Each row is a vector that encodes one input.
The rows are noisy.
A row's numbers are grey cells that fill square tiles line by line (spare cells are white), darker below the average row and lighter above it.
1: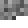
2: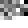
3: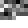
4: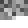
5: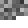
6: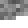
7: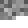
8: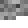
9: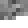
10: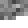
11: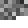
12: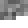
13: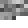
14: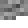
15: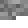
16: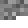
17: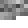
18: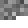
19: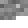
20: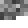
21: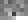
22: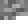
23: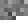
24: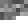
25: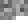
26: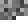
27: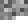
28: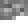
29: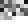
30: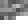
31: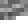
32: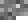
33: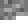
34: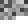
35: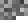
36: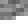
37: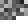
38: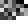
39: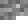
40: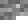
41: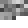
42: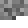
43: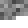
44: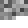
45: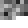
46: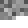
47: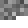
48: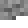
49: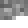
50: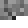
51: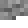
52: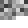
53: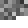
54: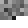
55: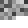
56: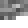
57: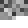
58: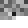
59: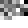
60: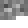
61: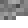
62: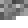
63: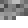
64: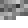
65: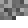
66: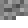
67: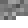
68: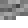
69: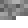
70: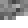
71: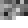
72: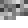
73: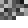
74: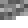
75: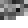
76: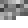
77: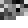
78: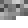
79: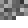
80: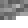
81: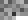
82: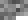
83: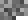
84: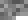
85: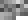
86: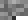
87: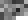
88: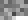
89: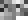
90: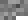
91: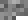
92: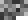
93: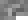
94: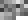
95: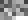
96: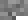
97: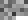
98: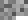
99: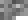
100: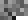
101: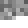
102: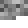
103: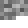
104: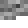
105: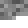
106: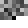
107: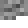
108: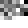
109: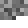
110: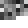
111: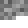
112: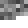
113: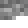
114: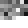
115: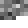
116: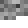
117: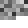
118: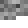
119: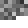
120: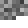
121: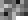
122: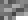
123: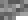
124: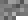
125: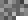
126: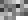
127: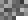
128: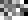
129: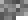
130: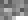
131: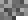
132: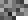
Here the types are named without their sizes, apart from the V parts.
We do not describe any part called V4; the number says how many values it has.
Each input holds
a list of items, each a true/false value and a value of V4.
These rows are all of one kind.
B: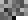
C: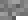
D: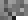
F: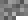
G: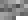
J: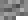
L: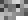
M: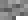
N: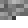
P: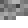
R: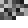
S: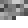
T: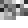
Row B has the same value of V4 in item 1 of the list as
D, N and S.
